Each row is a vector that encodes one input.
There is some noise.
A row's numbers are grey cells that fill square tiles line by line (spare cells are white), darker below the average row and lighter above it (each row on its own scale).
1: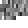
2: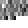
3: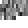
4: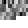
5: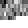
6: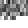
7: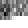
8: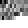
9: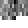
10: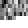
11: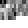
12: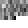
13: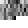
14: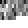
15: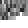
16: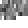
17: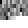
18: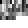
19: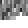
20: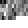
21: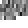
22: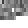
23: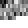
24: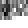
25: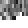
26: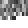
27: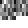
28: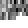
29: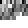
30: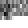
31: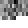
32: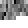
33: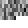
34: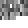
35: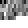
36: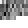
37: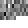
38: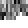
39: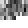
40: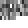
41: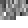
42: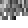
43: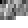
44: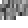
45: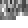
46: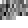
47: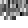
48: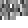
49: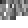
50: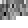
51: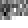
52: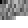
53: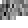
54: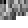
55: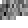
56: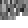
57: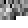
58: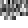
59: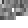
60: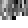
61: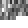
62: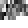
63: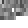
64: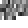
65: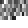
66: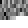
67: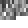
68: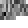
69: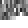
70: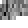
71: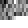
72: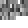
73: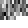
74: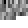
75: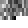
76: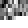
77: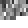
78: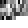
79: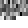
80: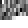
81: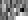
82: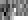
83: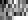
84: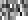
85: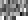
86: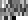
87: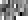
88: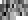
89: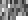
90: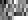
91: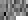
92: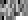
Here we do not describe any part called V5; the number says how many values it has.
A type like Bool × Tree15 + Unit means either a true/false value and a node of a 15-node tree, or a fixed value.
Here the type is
List2(Bool × V5).
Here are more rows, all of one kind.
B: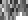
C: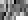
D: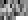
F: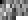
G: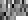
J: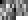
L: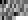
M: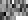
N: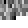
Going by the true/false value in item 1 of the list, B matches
C, G and M.
